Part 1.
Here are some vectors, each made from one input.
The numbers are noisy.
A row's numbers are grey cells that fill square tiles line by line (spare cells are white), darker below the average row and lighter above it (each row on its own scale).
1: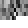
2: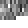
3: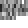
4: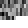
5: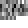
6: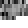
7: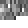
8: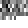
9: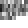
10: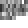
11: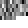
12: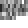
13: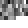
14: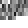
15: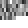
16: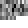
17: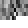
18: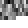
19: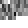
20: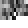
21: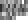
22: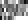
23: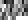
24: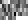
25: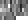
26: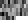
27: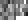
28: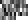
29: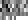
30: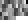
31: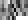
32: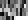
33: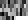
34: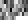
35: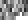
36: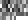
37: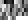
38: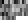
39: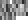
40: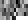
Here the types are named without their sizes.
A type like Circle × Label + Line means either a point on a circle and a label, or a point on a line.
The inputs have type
Label.
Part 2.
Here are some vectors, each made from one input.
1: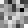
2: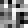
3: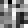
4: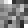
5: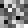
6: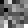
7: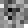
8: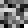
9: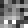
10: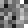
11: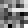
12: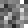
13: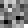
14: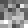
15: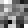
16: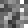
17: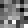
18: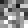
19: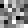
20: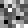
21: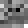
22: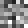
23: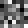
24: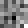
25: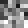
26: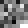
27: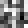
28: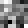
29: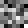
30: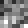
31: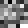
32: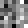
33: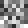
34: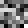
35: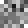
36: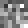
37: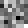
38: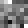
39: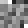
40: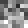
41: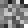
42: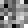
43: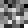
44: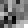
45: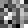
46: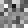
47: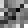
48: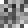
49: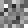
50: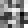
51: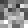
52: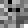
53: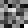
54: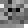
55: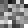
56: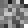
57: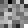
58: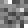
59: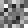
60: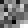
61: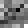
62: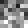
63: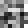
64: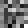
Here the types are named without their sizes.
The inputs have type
Label.
